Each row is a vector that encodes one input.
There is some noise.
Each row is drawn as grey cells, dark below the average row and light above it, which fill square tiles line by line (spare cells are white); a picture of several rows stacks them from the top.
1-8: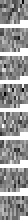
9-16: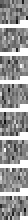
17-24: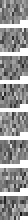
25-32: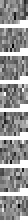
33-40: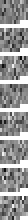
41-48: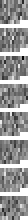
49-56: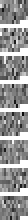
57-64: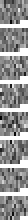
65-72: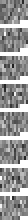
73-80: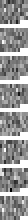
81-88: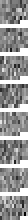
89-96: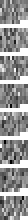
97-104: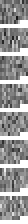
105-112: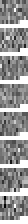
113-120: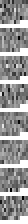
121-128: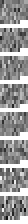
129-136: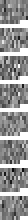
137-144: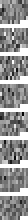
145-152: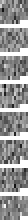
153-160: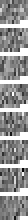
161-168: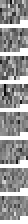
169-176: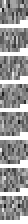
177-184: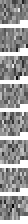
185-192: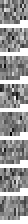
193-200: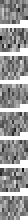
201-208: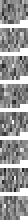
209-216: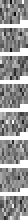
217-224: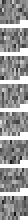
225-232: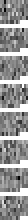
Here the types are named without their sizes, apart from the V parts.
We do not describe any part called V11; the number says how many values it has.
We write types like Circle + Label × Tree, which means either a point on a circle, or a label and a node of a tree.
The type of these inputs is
Circle × (Circle + V11).
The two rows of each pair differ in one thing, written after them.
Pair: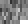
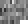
the place on the circle
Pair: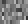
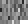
the place on the circle
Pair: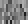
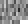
the place on the circle
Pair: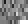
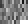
the value of V11
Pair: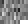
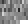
the value of V11
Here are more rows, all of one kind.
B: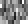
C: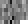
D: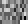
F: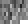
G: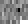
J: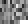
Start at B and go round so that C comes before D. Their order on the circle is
B, G, J, F, C, D.
